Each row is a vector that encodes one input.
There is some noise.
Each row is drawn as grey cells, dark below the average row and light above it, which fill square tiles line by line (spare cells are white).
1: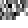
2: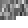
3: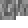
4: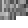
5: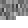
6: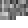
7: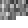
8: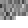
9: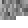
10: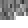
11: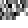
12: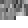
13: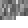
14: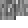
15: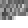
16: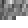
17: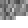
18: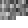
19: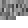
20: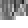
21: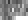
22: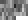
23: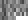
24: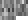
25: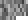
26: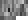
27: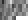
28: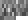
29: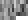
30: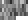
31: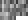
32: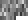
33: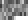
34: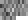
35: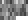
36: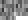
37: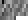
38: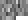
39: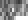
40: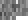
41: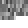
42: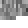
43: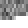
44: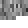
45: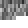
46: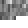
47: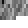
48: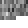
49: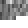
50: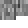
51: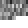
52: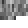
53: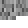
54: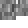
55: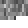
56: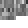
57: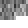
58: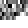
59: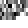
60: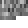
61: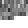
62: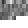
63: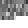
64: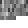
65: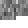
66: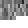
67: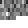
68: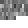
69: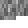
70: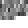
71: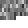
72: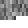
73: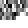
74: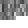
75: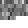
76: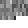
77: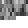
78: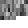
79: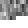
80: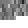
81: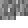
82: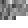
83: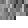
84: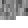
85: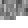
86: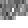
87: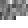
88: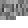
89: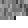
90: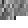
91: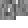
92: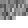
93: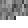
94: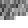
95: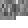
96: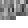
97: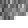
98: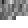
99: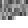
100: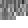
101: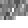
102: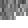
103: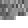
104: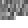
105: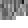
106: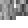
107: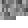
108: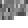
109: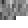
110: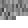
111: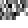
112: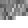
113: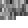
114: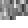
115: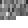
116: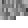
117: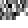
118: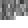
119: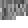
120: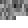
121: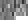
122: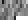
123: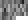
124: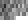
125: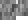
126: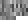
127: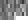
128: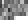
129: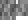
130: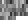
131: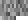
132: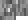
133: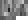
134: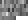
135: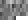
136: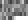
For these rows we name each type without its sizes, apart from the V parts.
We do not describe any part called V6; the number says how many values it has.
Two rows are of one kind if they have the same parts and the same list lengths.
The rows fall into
3 kinds.
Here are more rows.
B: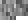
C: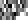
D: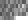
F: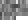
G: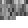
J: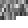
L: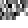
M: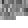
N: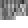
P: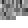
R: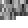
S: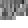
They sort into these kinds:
B, D, F, M, N, P, S
C, L
G, J, R

